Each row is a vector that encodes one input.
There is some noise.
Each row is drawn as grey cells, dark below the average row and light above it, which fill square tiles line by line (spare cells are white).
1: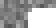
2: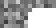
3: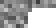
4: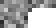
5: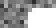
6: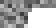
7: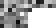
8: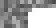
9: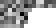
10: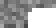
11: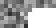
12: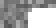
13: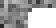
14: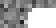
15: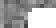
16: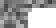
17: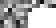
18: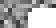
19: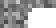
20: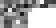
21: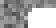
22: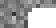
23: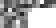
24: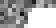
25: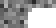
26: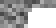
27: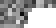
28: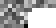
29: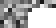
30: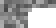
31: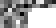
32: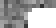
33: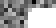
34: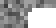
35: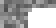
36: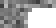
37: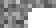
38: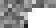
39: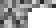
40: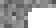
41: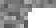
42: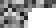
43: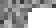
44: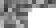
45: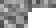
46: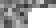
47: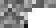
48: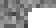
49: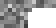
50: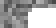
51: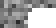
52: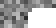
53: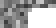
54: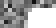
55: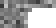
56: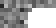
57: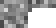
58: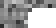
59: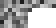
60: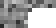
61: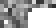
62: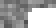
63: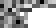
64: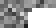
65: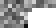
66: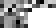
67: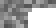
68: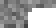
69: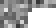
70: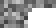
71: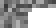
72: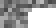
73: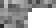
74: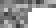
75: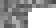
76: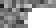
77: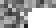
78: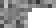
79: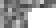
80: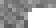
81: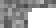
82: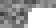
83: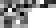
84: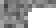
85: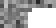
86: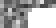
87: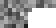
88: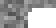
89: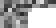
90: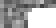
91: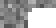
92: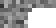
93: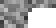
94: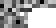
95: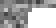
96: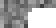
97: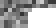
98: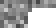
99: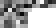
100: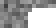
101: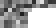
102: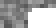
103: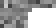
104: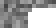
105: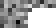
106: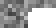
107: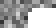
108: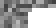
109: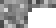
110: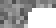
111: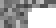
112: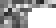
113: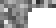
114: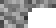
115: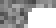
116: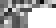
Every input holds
either a point on a 9-point circle and a true/false value, or a point on a 12-point line.
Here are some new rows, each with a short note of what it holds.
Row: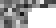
a point on a 12-point line
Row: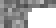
a point on a 12-point line
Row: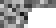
a point on a 9-point circle and a true/false value
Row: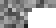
a point on a 12-point line
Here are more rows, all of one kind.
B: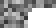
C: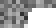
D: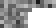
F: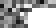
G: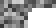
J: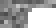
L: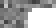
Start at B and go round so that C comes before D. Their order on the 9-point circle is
B, C, F, J, L, D, G.
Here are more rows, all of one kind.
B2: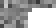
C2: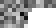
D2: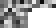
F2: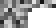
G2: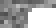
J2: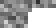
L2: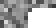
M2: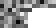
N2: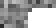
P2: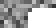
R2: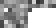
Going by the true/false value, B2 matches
M2 and N2.
